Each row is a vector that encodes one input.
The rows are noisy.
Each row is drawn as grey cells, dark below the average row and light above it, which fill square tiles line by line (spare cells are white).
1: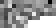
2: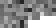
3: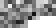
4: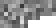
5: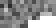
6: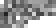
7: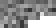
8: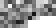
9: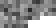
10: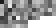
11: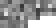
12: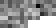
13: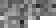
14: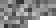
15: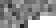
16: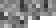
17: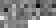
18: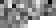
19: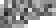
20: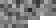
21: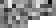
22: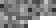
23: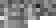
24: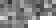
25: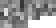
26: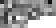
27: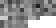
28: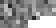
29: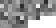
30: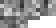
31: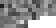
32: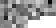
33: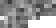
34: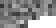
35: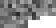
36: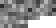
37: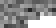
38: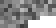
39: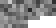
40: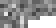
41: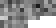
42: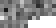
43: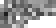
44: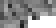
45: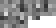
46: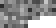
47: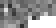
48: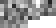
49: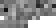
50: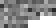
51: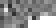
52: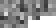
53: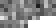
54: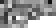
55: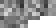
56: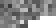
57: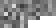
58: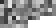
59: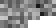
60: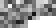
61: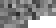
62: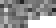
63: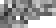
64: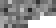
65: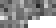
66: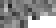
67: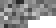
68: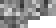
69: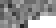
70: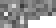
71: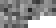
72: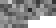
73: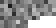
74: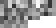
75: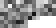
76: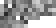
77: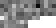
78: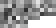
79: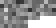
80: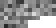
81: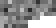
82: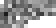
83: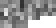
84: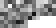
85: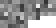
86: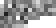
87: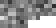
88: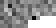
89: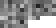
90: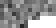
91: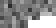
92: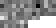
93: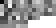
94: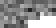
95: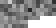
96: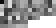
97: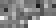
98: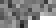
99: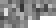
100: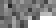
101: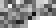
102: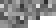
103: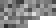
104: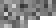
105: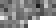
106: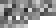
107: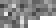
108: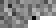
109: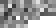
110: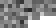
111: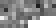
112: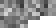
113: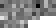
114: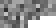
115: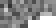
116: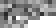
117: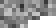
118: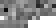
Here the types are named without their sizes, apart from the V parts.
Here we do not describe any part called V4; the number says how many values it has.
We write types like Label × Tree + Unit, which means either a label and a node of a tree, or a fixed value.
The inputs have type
(Bool × Bool × Bool × Bool + Label) × V4 + List(Line).
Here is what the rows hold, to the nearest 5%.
About 75% of them hold a value of V4, together with either a label, or four true/false values. The rest are lists of points on a line.
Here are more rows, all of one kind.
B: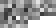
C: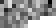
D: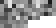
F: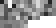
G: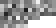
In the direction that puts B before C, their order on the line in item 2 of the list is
B, D, F, G, C.
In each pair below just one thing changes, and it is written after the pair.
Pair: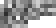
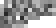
the place on the line in item 2 of the list
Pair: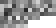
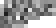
the place on the line in item 1 of the list
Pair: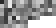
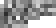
the place on the line in item 1 of the list
